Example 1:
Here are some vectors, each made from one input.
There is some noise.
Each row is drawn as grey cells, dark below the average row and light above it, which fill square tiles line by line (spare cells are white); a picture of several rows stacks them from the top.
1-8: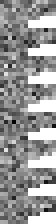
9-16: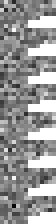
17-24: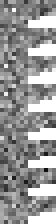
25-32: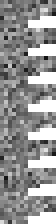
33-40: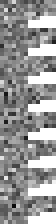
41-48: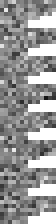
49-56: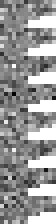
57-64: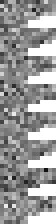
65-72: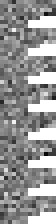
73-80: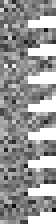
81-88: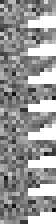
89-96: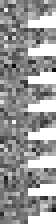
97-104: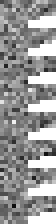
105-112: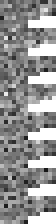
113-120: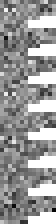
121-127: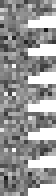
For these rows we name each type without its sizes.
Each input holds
a label and a true/false value.
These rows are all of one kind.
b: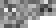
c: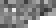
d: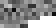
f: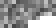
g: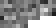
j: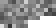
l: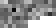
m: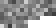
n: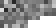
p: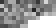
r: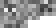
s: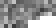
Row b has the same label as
j, m and r.
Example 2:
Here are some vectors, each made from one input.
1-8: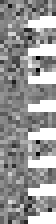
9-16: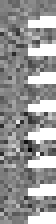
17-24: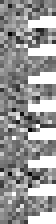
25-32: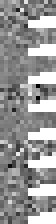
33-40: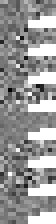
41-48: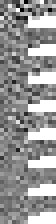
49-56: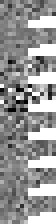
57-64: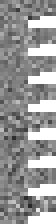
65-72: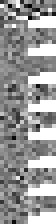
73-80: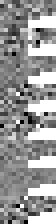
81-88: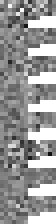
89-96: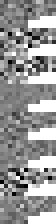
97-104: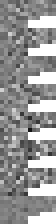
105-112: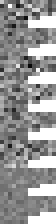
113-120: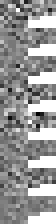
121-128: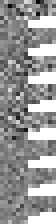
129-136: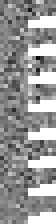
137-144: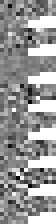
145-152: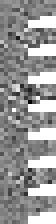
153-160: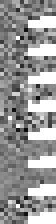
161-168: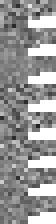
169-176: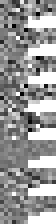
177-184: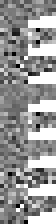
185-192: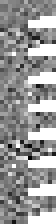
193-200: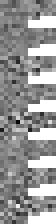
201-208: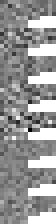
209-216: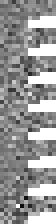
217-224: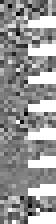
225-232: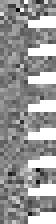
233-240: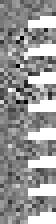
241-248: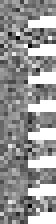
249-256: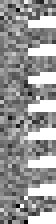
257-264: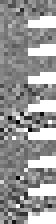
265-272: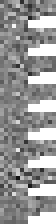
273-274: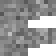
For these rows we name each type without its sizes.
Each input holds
a point on a line, together with either a fixed value, or three true/false values.
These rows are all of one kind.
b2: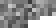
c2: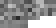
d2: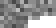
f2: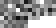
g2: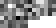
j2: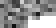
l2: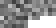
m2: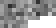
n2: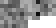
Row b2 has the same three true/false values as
f2 and g2.
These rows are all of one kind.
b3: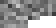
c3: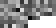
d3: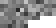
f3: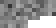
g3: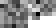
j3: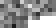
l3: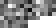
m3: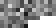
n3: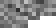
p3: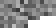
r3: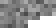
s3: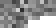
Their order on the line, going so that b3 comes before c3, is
j3, b3, l3, c3, s3, g3, p3, r3, d3, n3, f3, m3.
